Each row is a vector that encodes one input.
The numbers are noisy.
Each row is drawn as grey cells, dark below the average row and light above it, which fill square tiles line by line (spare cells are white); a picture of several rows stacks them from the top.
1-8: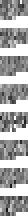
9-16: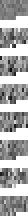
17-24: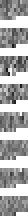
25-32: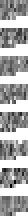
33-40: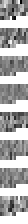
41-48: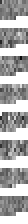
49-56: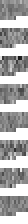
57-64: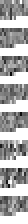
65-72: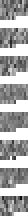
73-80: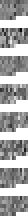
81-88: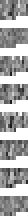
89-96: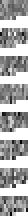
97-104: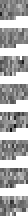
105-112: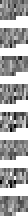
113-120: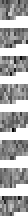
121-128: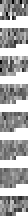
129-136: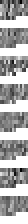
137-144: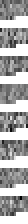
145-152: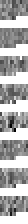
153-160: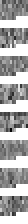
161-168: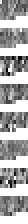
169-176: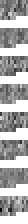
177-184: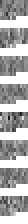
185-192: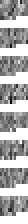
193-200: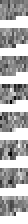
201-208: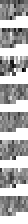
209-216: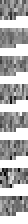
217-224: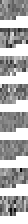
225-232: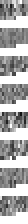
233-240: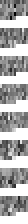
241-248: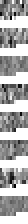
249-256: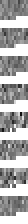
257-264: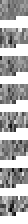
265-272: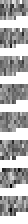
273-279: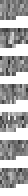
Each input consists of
either a point on a 14-point circle, or a fixed value, or a node of an 8-node tree and a true/false value.
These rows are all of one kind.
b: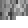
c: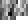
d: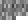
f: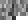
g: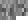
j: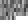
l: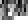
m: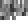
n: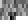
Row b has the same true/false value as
c, j and m.
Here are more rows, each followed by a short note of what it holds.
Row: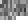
a fixed value
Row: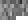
a fixed value
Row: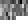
a fixed value
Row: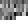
a point on a 14-point circle
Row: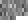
a node of an 8-node tree and a true/false value
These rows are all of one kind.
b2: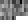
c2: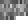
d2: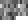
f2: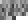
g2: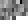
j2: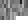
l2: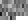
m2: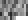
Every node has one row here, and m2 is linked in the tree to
f2.
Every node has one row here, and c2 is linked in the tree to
b2 and l2.
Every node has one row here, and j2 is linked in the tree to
g2 and l2.
